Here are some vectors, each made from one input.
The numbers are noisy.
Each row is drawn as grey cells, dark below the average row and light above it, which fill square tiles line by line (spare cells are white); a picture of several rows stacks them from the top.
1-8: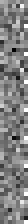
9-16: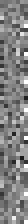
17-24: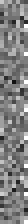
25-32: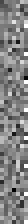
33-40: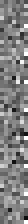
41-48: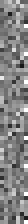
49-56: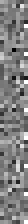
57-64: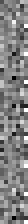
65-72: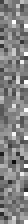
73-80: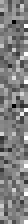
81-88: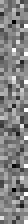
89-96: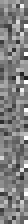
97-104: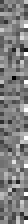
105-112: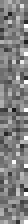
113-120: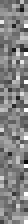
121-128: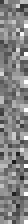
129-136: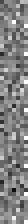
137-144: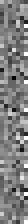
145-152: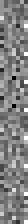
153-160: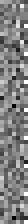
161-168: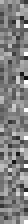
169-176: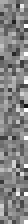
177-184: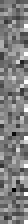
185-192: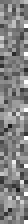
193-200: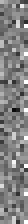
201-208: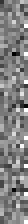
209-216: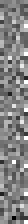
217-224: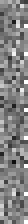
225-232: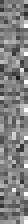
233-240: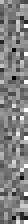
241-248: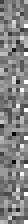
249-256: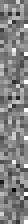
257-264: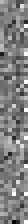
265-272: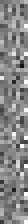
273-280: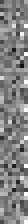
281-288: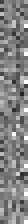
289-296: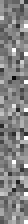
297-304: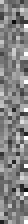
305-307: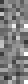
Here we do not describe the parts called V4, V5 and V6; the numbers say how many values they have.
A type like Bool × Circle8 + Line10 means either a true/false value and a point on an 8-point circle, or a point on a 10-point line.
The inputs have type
(Bool × V6 + V5) × V4 + List2(Line7).
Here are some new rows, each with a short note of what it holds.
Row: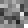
the empty list
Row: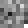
a list of two items
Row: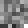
a value of V4 and a value of V5
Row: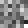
a list of two items
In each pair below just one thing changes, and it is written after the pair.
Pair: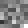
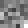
the value of V6
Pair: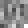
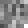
the value of V6
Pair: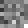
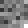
the true/false value
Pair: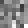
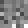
the value of V4
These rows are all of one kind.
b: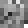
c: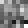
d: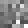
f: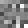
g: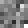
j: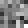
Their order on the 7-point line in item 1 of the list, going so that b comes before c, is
b, d, g, f, j, c.
